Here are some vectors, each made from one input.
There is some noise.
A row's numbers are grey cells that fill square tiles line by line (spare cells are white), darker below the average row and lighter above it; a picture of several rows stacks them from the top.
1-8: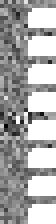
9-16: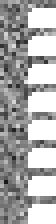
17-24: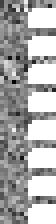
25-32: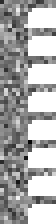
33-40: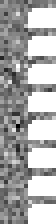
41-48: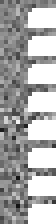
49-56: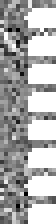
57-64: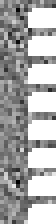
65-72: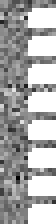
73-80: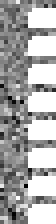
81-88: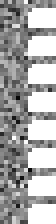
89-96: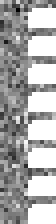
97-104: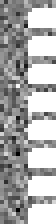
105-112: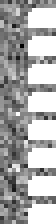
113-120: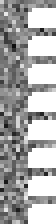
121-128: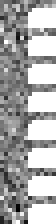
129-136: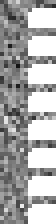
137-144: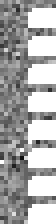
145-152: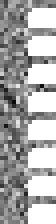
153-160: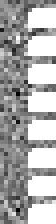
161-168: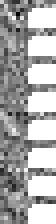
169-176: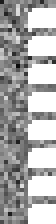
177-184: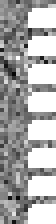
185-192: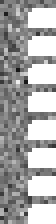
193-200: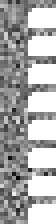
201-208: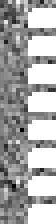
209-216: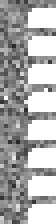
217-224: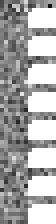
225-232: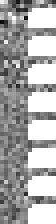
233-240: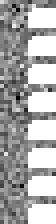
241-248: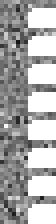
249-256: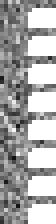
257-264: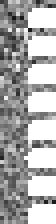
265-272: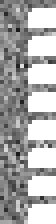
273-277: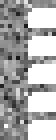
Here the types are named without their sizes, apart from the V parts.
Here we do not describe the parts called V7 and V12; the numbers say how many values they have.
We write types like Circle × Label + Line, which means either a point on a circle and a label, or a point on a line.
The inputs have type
Bool × (Tree + V7 × V12).
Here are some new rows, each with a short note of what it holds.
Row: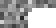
a true/false value, a value of V7 and a value of V12
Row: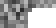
a node of a tree and a true/false value
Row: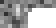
a node of a tree and a true/false value
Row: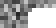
a node of a tree and a true/false value
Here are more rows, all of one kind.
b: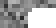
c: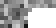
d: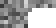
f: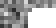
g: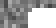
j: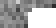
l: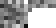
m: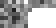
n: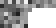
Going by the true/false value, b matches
g and j.
